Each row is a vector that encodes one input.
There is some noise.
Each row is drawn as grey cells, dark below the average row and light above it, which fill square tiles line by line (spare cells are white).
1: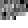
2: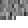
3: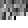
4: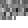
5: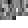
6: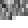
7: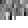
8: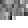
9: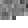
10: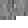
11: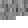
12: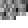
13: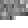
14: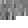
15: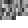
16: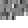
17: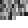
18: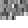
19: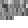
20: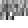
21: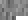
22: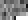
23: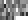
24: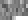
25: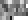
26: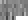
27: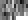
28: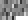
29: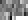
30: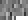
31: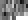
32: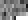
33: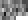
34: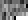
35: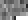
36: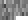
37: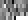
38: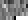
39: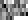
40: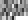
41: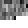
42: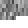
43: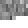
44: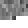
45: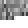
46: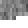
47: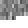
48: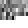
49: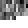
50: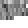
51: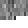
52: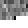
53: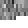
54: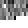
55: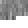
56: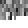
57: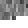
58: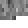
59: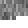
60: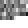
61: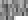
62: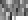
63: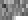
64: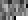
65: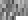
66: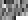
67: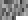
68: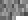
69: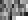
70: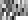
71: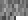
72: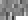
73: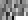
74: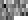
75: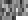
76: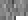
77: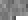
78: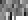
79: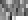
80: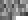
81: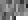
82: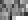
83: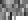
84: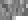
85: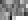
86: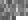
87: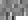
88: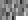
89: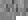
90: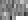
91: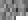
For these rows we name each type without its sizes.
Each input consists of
a point on a line.
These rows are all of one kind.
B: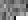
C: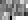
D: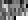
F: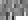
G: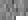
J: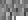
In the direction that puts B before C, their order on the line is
D, F, B, G, J, C.
